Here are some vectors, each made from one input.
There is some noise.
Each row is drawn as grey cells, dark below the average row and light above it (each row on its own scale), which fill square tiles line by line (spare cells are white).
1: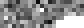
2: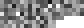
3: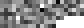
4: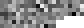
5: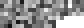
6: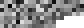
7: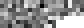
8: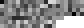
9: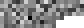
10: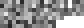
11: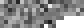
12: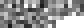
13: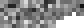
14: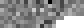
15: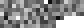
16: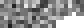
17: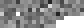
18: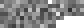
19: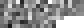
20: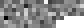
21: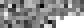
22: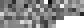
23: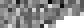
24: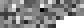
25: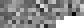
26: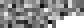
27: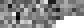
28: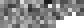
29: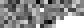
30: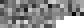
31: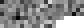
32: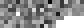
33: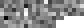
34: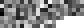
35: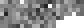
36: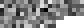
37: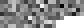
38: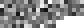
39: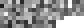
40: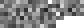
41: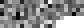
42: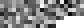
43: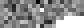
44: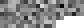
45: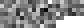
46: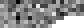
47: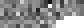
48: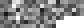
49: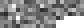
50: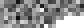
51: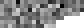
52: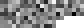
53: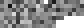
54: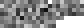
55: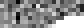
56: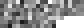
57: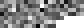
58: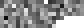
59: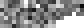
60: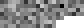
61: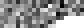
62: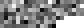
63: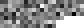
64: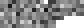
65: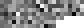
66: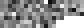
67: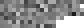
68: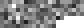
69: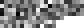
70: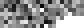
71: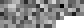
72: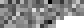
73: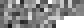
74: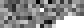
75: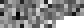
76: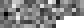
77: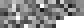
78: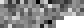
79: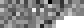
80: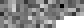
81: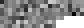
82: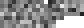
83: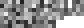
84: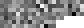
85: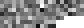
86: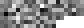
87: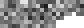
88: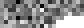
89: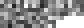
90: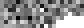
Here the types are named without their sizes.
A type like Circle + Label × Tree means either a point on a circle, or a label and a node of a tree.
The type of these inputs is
List(Line) × (Tree + Unit).
